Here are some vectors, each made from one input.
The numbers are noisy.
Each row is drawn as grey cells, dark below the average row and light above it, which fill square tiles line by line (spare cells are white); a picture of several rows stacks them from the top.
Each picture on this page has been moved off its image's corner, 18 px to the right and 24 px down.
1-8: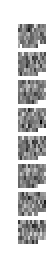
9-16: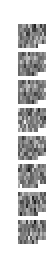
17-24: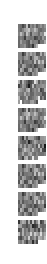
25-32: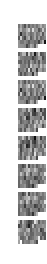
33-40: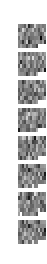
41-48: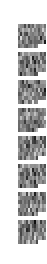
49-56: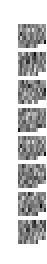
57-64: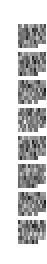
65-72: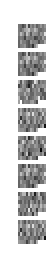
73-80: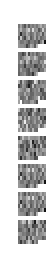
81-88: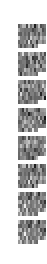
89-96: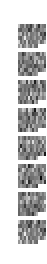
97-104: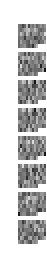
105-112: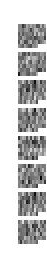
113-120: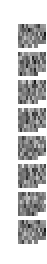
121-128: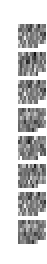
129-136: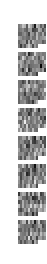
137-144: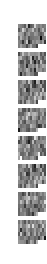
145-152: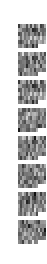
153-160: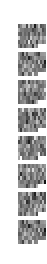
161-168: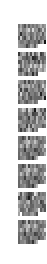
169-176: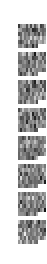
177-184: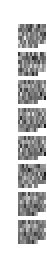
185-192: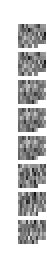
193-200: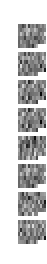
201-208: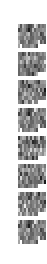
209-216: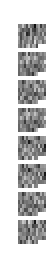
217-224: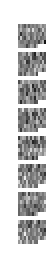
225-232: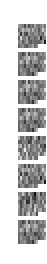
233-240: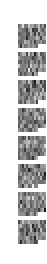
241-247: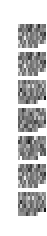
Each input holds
either a point on a 9-point circle, or a node of a 7-node tree.
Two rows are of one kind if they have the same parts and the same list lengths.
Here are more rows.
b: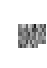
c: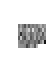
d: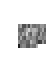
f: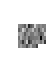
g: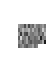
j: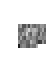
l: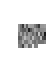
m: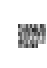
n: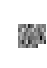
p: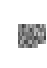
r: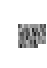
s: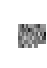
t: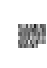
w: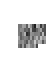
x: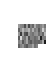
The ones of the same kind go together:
b, m, r, t, w
c, d, f, g, j, l, n, p, s, x

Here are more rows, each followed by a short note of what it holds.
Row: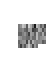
a node of a 7-node tree
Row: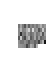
a point on a 9-point circle
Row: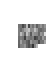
a point on a 9-point circle
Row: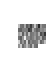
a point on a 9-point circle
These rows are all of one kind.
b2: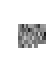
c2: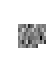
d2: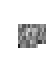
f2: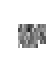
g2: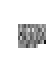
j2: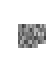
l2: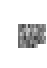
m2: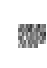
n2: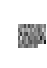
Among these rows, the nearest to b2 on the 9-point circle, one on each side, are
j2 and m2.
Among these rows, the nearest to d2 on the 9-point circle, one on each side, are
g2 and l2.
